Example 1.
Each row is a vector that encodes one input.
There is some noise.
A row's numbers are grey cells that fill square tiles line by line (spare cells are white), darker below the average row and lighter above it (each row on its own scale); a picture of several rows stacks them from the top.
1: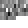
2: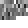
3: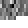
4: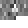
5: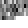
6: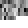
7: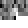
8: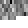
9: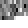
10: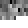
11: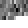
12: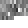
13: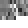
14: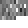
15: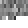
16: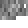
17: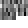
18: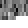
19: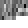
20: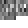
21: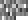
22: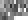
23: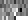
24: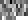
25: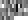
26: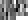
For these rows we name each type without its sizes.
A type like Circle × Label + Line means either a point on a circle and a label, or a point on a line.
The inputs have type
Label.
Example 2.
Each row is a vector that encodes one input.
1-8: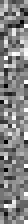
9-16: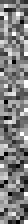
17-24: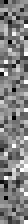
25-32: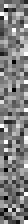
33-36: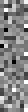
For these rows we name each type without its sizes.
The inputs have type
Bool × Bool × Bool + Unit.
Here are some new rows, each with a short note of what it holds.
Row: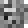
three true/false values
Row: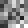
three true/false values
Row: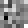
three true/false values
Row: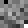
three true/false values
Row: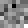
a fixed value
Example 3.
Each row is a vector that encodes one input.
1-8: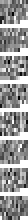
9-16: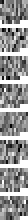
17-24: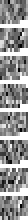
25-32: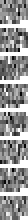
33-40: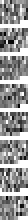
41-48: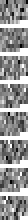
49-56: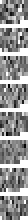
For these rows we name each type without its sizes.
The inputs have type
Line.
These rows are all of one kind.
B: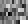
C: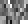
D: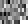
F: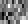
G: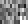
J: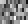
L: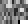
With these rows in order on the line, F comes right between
C and J.
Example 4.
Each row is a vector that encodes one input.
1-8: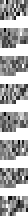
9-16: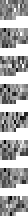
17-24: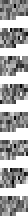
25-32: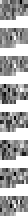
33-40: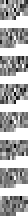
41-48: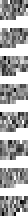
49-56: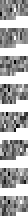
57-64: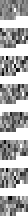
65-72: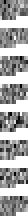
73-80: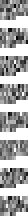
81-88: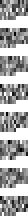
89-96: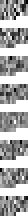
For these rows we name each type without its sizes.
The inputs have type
Label.
